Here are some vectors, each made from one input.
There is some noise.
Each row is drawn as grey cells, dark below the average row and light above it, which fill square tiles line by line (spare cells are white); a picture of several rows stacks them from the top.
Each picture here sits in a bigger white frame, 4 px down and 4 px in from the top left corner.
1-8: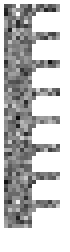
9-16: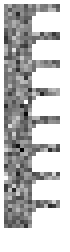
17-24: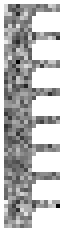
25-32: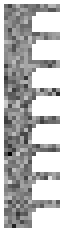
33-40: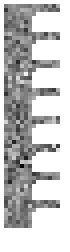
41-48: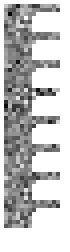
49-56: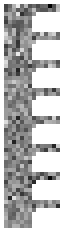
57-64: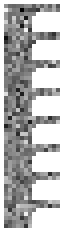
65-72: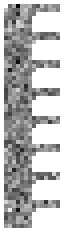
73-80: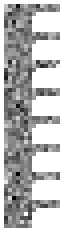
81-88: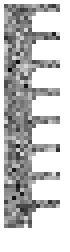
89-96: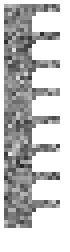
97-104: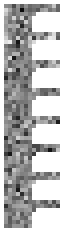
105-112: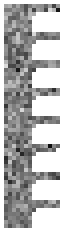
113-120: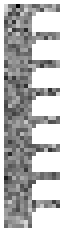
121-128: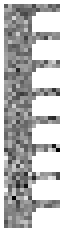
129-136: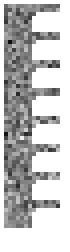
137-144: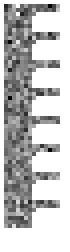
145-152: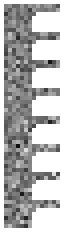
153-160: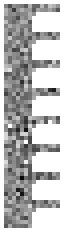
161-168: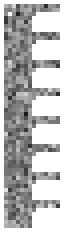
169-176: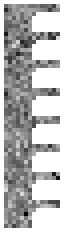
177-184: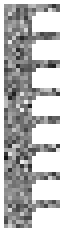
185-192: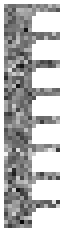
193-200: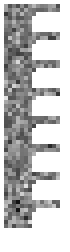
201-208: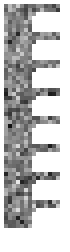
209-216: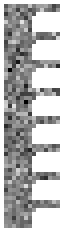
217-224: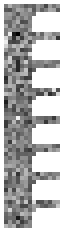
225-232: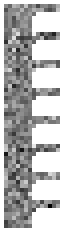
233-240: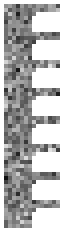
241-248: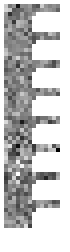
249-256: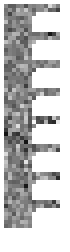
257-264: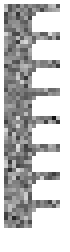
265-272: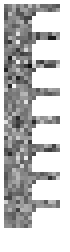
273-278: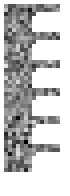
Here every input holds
a point on a 6-point circle, a point on a 10-point circle and four true/false values.
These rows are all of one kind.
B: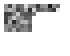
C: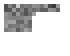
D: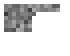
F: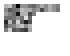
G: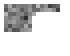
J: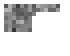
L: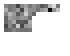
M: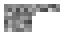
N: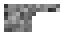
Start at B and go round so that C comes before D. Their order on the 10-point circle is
B, G, C, M, D, F, L, N, J.
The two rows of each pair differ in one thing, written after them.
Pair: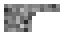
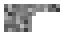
the place on the 10-point circle
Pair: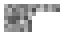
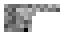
one of the four true/false values
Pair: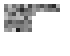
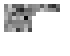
the place on the 6-point circle
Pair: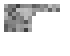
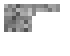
the place on the 6-point circle
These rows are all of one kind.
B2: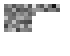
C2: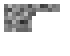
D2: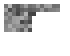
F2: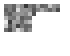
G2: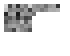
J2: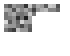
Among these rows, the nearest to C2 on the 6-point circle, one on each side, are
B2 and F2.
